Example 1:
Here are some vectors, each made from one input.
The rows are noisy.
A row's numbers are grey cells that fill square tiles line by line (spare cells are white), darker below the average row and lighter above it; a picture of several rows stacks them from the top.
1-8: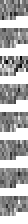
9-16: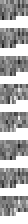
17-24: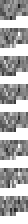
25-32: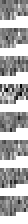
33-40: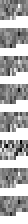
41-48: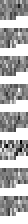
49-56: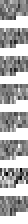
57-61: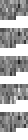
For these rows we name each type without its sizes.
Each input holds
a list of points on a line.
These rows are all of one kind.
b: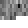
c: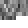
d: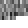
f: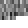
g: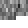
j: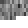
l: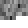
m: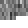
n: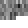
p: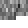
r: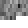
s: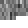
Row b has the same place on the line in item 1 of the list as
j, l and r.
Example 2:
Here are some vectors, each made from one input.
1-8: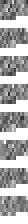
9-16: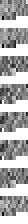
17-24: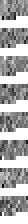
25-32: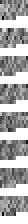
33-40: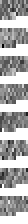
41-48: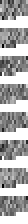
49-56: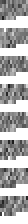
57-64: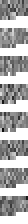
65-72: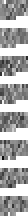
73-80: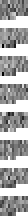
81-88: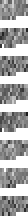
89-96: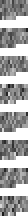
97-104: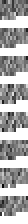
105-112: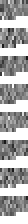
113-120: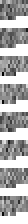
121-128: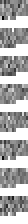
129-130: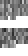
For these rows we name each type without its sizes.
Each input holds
a point on each of two circles.
